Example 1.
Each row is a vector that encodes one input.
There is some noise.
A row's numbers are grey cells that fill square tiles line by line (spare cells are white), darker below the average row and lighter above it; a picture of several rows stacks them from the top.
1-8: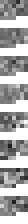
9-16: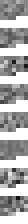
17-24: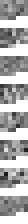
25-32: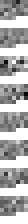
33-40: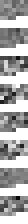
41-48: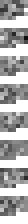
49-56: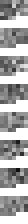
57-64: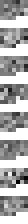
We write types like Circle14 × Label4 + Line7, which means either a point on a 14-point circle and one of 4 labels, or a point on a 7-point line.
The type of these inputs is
Bool × Bool × Bool + Unit.
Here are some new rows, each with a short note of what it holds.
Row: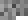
three true/false values
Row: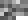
three true/false values
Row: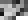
a fixed value
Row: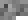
three true/false values
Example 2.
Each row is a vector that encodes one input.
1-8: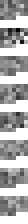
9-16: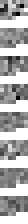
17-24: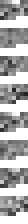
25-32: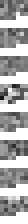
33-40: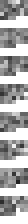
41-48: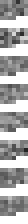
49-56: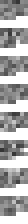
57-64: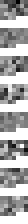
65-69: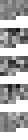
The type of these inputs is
Bool × Bool × Bool.
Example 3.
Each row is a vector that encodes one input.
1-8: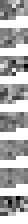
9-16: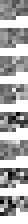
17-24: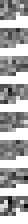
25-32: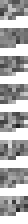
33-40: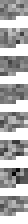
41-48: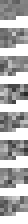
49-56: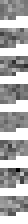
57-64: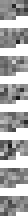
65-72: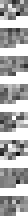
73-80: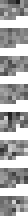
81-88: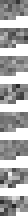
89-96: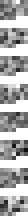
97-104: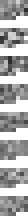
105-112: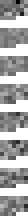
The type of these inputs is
Bool × Bool × Bool.
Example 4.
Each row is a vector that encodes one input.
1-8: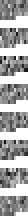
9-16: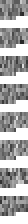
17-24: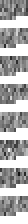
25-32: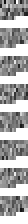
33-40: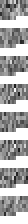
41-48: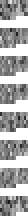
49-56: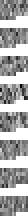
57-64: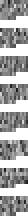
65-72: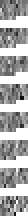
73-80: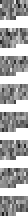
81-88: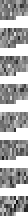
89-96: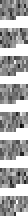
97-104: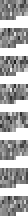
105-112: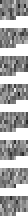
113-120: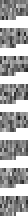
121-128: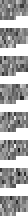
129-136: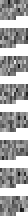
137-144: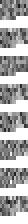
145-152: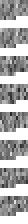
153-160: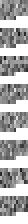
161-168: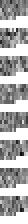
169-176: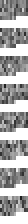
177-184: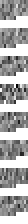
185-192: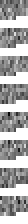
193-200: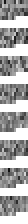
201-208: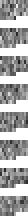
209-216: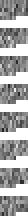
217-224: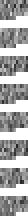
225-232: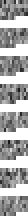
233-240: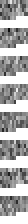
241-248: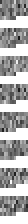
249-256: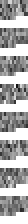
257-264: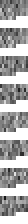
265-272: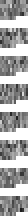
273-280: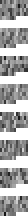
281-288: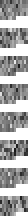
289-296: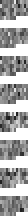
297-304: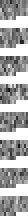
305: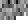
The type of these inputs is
Label9.
